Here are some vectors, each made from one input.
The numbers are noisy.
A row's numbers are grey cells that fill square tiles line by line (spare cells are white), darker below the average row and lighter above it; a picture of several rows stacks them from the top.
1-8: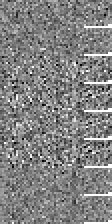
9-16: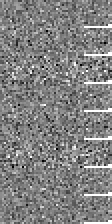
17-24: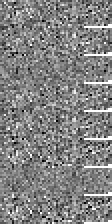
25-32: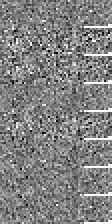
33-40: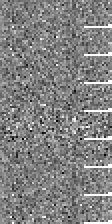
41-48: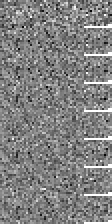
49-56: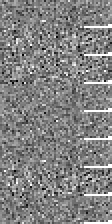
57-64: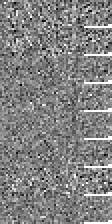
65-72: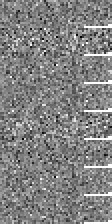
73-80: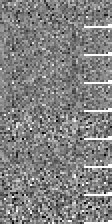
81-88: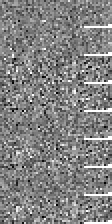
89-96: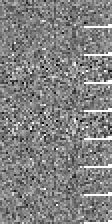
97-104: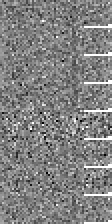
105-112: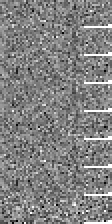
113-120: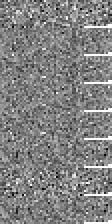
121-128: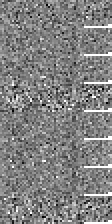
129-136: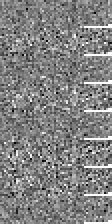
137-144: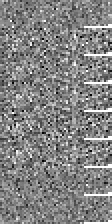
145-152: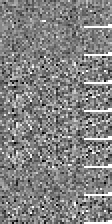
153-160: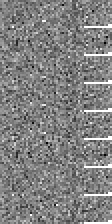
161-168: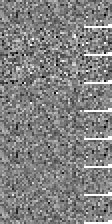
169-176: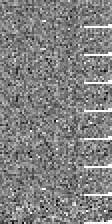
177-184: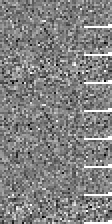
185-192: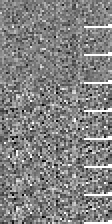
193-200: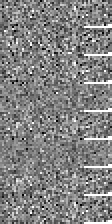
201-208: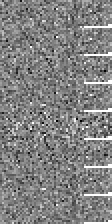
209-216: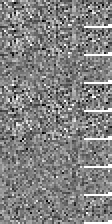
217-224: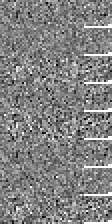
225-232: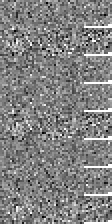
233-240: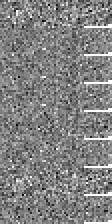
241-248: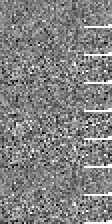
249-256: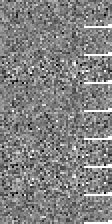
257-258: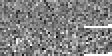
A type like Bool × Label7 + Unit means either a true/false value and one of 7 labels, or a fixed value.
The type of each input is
Line8 × Line12 + Tree7 × (Tree7 × Tree7 × Tree7 + Unit).
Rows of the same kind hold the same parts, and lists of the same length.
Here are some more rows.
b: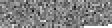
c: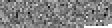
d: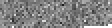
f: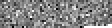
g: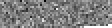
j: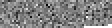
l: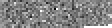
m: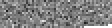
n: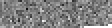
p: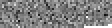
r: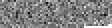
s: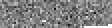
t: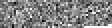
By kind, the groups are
b, d, g, l, m, n, s
c, j, p, r
f, t

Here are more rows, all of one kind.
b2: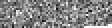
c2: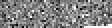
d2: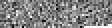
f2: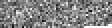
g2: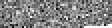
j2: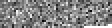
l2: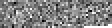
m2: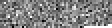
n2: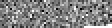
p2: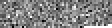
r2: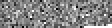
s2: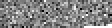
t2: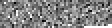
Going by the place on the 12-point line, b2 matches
f2, m2 and p2.
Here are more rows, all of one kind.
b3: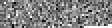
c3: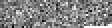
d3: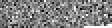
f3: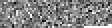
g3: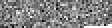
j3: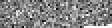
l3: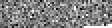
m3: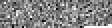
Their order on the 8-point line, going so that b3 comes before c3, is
b3, m3, j3, f3, c3, d3, g3, l3.
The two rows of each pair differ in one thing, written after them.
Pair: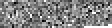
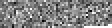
the place on the 12-point line
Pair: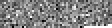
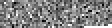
the place on the 12-point line
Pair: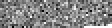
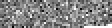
the place on the 8-point line
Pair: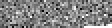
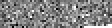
the place on the 8-point line
